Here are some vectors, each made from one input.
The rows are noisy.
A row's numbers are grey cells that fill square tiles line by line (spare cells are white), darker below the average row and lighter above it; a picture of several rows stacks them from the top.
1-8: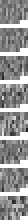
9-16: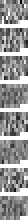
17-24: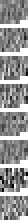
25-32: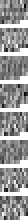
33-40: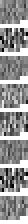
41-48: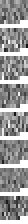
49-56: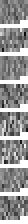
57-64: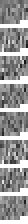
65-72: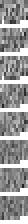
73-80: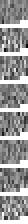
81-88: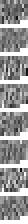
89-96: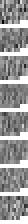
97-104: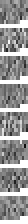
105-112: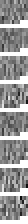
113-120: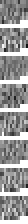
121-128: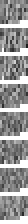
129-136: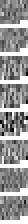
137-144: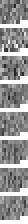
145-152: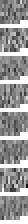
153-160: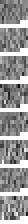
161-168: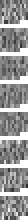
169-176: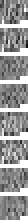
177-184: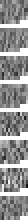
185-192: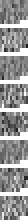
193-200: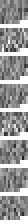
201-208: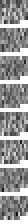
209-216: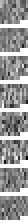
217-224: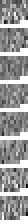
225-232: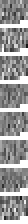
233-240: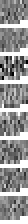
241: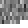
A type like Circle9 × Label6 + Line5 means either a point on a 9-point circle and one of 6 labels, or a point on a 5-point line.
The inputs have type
List2((Line4 + Line5) × Line6).
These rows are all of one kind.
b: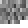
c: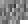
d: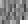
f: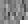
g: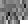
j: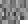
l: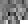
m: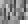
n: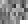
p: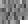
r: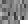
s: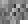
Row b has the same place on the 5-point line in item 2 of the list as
c, d, j and m.
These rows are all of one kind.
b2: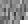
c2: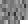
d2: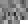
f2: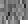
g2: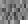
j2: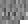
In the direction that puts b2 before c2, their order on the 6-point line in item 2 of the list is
d2, b2, c2, j2, g2, f2.
